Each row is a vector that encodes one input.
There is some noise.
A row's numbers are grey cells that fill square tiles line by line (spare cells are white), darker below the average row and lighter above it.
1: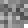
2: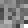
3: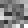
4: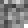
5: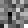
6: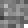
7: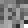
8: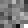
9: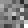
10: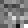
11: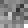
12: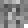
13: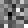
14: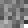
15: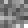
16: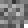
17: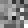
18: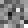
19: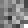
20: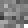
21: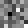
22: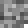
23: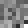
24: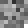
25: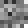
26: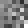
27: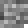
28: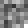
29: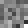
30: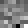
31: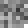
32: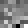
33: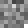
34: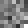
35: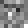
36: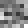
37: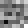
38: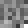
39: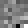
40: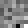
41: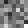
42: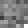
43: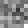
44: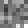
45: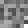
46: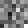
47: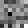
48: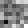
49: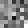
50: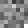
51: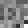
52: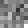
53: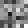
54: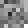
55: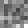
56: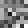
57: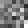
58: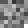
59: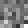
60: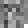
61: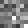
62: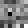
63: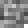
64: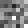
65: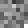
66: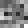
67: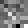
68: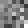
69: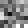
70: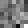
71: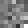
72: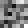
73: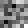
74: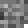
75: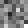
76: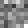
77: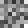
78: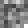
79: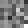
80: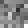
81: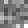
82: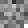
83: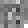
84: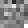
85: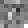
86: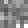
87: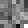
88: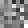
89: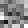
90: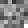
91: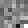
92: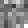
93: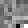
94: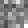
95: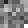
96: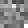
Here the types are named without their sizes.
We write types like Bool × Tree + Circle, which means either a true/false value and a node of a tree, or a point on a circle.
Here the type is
Bool × Line × Tree.
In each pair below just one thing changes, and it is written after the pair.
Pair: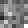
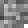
the node of the tree
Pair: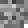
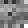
the true/false value
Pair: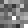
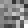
the place on the line
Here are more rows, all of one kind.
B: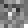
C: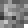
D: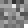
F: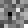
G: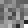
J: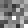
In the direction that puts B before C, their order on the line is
B, J, F, G, C, D.
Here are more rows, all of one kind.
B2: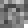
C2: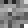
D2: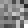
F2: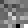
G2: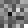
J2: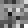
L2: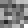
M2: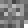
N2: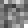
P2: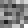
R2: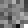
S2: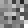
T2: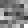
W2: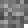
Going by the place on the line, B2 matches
L2, N2 and P2.
